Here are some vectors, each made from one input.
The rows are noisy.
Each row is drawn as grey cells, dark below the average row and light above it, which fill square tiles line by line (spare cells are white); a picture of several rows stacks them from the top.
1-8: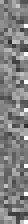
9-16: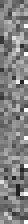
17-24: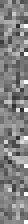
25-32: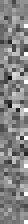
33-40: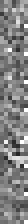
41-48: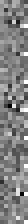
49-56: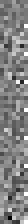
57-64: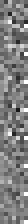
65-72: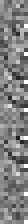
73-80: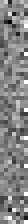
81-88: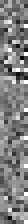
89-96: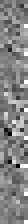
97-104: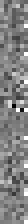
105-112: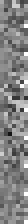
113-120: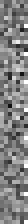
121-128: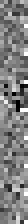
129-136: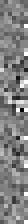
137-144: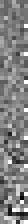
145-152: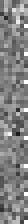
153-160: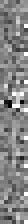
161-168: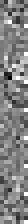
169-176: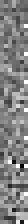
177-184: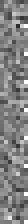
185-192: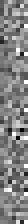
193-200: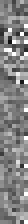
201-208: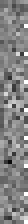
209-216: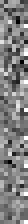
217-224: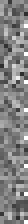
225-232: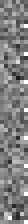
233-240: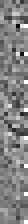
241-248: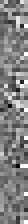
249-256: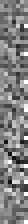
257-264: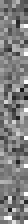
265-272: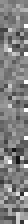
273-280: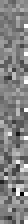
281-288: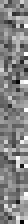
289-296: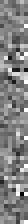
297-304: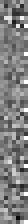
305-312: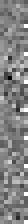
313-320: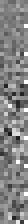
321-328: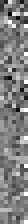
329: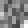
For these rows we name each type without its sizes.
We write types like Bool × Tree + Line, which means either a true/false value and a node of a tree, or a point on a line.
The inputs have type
(Bool × Bool × Bool × Bool + Unit) × (Tree + Unit).
